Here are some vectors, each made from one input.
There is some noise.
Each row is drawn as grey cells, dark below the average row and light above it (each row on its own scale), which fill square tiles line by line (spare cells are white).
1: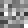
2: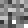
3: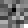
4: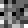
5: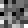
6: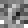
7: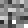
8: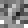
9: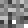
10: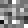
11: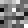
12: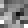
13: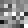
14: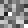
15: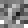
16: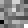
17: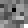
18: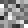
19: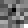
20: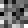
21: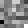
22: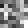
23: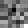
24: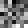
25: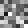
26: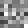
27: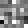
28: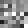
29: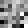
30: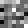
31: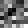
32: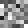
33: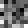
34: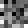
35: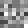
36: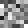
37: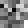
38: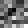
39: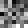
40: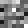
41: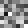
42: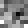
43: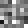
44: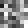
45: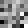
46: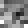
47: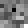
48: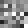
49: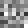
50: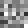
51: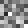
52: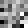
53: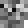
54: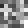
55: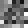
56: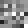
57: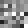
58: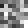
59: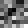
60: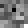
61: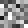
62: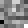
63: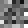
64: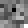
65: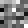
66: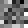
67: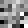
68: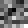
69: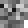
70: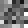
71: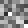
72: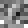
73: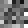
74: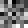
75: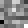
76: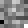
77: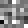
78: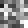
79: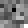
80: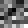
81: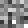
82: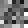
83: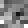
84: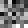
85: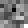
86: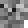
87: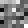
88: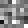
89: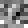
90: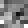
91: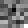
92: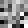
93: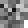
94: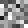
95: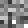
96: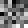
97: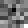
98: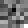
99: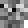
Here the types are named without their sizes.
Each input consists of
a point on a line.
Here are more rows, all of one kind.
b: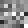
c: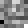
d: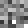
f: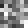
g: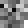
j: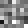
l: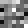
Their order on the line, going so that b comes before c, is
g, f, b, l, c, j, d.
